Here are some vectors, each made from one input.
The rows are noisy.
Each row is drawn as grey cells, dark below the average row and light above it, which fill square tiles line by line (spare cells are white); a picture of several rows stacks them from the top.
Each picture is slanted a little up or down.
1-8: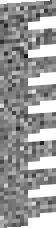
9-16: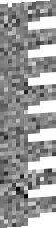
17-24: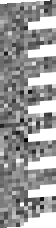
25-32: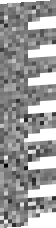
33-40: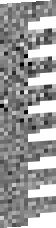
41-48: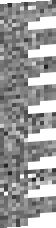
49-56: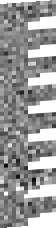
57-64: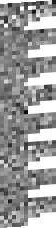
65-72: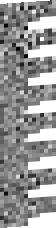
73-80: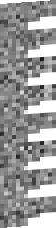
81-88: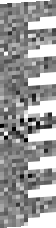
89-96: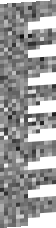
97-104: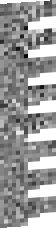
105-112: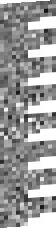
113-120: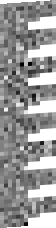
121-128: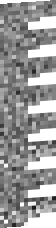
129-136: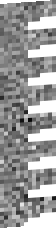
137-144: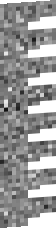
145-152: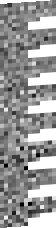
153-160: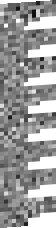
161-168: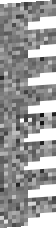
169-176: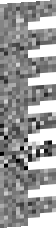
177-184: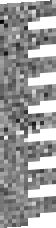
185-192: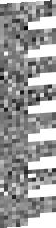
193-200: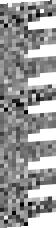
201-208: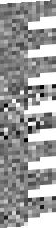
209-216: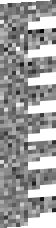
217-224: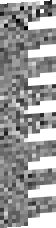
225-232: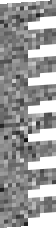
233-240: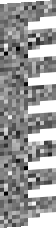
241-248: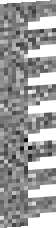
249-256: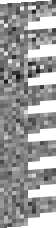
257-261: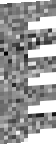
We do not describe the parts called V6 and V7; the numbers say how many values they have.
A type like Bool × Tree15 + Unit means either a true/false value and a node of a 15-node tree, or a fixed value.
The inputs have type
(Bool × Bool × Bool × Line4 + List2(Line5)) × V6 × V7.
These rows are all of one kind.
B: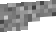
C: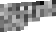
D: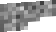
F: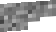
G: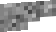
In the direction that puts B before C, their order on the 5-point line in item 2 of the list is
F, D, G, B, C.
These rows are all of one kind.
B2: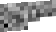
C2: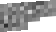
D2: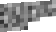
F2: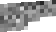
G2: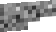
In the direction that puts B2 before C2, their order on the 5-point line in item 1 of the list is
B2, G2, D2, F2, C2.
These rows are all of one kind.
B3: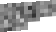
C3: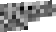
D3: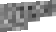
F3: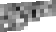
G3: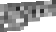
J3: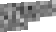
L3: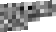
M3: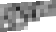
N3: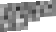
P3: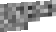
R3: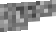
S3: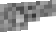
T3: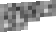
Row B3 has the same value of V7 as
F3, L3, M3 and T3.
